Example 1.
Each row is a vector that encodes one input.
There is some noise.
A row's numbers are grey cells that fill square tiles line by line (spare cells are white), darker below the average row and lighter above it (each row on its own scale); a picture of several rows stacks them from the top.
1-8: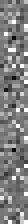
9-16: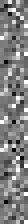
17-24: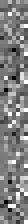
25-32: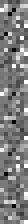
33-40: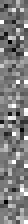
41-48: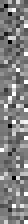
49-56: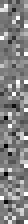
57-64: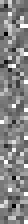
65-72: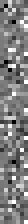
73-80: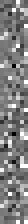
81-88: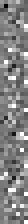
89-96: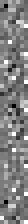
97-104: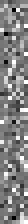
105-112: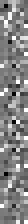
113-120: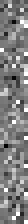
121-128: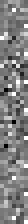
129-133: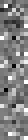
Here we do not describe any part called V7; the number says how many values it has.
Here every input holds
either a point on a 6-point line, or a true/false value and a value of V7.
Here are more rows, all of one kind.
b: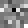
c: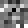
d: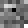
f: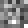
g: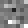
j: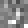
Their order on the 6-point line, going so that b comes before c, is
b, c, j, f, g, d.
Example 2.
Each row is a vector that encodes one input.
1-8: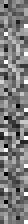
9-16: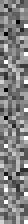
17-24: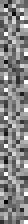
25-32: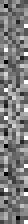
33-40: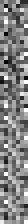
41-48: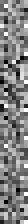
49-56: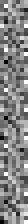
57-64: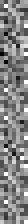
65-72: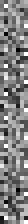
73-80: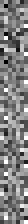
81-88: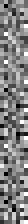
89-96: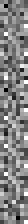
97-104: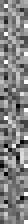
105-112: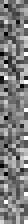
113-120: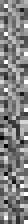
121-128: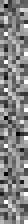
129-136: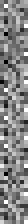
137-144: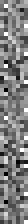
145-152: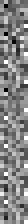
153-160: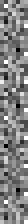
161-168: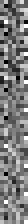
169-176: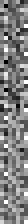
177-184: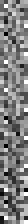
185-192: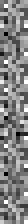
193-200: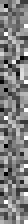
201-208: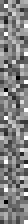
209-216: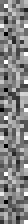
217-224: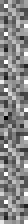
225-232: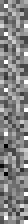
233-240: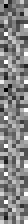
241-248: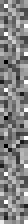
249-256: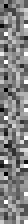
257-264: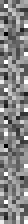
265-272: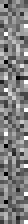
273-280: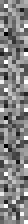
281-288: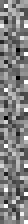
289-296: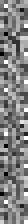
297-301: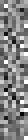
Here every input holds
either one of 8 labels and three true/false values, or one of 9 labels.
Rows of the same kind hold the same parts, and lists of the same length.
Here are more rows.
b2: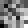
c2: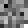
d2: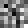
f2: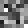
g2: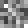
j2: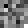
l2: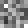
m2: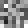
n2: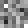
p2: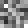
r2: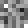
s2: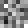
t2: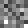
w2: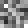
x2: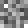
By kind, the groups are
b2, c2, d2, f2, j2, t2
g2, l2, m2, n2, p2, r2, s2, w2, x2

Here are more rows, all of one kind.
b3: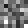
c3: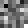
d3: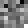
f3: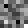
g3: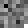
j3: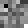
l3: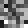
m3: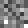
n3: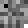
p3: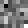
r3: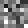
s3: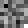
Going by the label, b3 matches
m3 and r3.
